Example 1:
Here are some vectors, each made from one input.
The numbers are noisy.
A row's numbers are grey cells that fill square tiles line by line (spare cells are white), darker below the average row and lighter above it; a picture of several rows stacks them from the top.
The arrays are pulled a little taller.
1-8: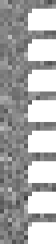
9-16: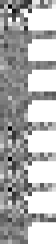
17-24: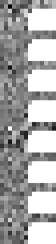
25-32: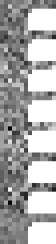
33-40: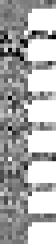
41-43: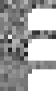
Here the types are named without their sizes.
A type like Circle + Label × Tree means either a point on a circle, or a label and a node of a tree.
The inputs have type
Bool × Bool × Bool + Line.
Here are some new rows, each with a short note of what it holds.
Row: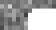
three true/false values
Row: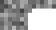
a point on a line
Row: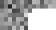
a point on a line
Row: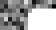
a point on a line
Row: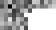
a point on a line
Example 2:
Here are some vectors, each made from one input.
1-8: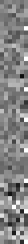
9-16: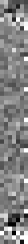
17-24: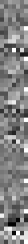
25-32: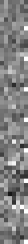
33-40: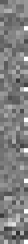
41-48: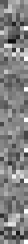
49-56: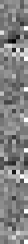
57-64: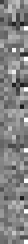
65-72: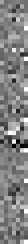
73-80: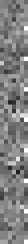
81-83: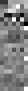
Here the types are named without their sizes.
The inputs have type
(Bool × Bool × Bool × Bool + Unit) × Line.
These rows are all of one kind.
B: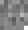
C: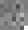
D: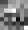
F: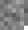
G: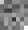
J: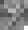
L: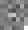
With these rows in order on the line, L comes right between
B and G.
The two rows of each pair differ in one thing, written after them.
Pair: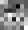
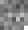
the place on the line
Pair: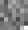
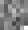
one of the four true/false values
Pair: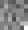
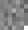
one of the four true/false values
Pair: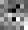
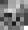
the place on the line
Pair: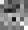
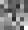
the place on the line
